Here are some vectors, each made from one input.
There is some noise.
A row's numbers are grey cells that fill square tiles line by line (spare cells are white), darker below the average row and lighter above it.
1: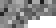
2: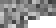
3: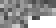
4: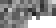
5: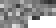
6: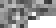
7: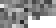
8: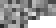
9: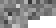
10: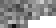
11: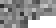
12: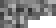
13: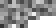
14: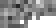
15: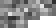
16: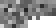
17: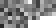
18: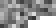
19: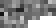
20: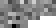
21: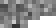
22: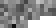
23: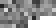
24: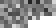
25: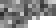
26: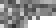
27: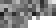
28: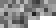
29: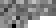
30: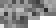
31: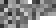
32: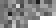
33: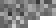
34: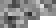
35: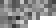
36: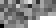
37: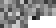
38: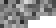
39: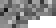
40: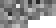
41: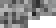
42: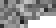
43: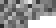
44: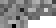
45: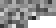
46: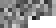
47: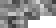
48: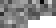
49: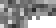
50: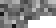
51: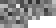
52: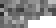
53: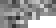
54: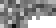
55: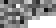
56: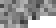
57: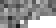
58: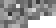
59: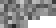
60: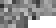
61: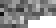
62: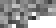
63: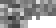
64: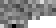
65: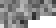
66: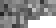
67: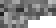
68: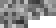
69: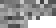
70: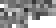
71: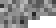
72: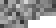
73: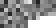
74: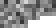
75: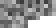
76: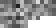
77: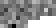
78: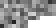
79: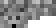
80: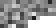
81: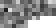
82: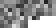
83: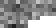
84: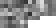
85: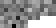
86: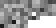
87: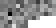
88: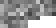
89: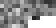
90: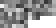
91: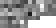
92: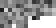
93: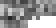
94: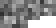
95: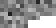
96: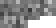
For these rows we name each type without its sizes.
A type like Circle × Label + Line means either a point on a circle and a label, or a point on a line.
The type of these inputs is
(Label + Line) × Line.
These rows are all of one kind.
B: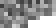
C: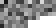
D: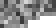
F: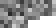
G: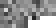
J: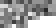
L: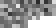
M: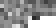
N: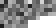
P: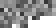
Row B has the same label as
F and L.
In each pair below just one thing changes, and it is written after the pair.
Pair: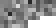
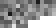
the place on the line
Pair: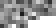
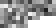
the place on the line
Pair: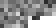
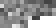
the place on the line
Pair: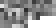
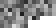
the place on the line
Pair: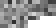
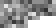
the place on the line
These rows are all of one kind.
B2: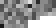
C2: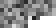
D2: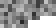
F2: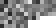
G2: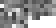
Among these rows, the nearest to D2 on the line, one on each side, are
B2 and G2.
